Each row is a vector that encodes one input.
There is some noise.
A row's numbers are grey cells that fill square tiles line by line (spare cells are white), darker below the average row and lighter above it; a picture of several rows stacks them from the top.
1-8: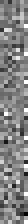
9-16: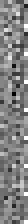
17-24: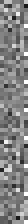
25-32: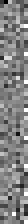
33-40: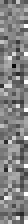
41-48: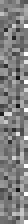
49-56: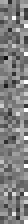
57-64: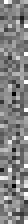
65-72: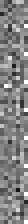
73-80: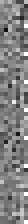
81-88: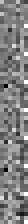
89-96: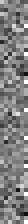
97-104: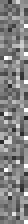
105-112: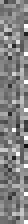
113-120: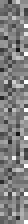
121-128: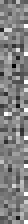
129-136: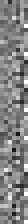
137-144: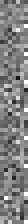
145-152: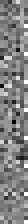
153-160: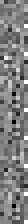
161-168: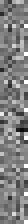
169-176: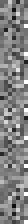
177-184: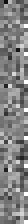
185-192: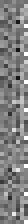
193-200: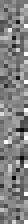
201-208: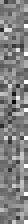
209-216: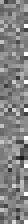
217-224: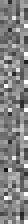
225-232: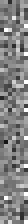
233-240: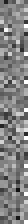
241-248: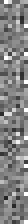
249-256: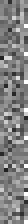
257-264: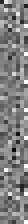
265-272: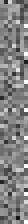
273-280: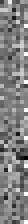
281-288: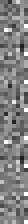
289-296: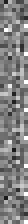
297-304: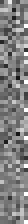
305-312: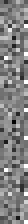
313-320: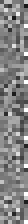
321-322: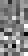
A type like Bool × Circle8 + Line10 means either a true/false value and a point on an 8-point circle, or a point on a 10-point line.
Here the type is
Circle10 + Circle11.
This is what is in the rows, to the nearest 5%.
About 40% of them hold a point on a 10-point circle. The rest hold a point on an 11-point circle.
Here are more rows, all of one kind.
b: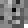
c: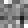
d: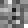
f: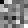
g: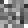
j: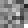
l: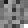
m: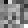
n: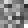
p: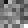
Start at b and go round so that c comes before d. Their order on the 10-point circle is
b, l, p, m, j, n, g, c, f, d.
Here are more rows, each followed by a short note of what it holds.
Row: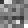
a point on a 10-point circle
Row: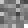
a point on an 11-point circle
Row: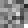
a point on a 10-point circle
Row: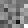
a point on an 11-point circle
